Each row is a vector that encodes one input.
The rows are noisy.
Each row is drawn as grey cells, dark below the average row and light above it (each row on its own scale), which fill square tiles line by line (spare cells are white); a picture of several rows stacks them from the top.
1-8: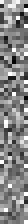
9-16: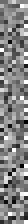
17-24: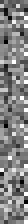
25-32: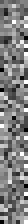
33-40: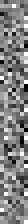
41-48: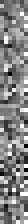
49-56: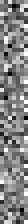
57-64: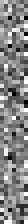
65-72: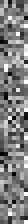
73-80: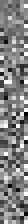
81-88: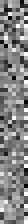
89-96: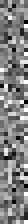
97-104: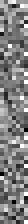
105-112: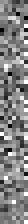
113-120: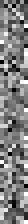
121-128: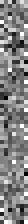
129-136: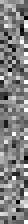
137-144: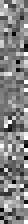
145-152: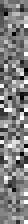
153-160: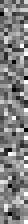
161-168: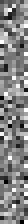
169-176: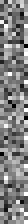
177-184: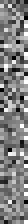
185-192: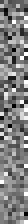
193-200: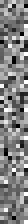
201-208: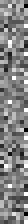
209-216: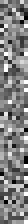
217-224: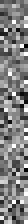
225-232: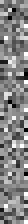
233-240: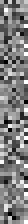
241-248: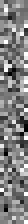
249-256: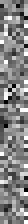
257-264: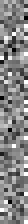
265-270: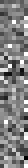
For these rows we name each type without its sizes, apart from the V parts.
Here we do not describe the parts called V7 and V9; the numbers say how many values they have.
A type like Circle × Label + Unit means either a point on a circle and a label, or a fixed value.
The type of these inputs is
((Bool × Bool × Bool × Bool + Unit) × Line + V9) × V7.
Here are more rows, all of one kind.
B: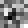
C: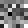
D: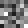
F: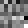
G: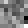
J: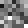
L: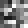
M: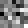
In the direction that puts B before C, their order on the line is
F, G, M, J, B, D, C, L.
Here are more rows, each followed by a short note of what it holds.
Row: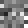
a value of V7 and a value of V9
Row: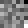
a point on a line and a value of V7
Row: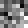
a value of V7 and a value of V9
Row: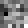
a value of V7 and a value of V9
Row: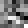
a point on a line, four true/false values and a value of V7
